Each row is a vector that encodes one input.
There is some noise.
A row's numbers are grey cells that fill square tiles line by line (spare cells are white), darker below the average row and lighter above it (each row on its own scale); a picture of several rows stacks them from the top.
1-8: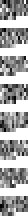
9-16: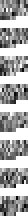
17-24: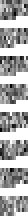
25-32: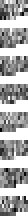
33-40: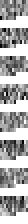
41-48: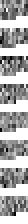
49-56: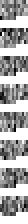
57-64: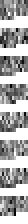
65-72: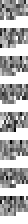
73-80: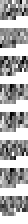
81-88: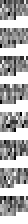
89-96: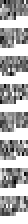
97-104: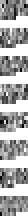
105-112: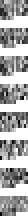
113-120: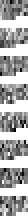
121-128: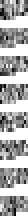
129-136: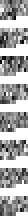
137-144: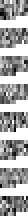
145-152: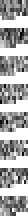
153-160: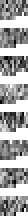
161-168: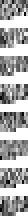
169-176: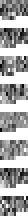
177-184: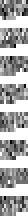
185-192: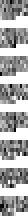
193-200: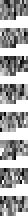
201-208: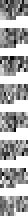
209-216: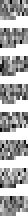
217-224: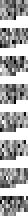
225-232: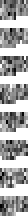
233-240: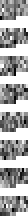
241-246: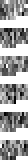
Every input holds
a point on a 14-point line and four true/false values.
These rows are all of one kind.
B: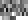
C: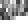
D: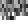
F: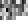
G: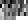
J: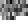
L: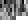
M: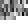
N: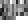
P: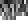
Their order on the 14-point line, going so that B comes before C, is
M, N, B, C, D, J, F, G, L, P.
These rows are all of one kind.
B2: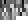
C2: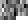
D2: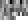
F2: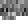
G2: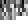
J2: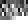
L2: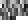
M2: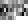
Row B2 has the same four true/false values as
G2 and M2.
